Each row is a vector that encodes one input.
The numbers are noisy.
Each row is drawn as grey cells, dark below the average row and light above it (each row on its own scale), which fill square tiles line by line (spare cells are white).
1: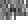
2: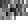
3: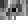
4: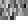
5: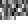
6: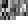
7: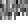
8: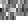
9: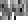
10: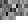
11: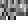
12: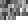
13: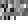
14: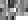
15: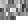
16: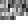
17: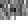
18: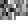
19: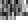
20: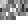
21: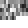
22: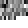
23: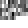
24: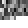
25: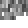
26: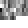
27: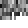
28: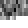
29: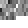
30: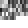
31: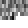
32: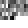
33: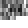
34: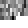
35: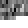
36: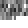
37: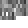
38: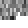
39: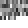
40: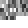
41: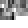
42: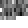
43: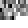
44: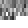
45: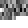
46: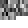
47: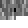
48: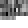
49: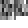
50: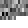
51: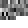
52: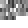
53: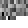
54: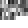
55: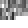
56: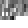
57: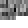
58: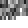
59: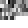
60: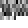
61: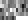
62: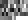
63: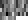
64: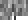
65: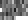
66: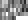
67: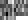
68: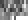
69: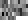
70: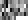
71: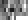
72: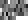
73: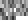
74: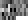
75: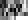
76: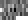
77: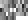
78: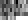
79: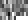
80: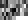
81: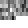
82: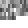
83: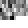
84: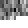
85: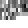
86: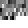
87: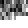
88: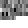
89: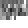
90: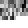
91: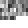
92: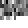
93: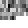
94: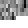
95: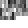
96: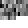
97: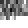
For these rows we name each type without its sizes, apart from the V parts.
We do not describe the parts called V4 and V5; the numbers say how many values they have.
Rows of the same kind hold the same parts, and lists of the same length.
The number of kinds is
2.
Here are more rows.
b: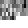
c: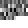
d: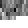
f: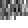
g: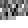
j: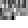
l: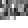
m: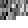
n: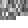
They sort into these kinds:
b, j, n
c, d, f, g, l, m

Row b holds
a true/false value and a value of V4.
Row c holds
a point on each of two lines and a value of V5.
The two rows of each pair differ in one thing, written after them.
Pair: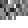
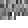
the value of V5
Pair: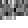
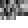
the value of V5
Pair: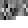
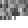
the value of V5
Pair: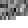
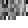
the value of V5
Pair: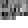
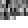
the value of V5
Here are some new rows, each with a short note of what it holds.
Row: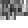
a point on each of two lines and a value of V5
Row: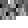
a point on each of two lines and a value of V5
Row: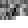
a point on each of two lines and a value of V5
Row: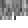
a point on each of two lines and a value of V5
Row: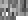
a true/false value and a value of V4
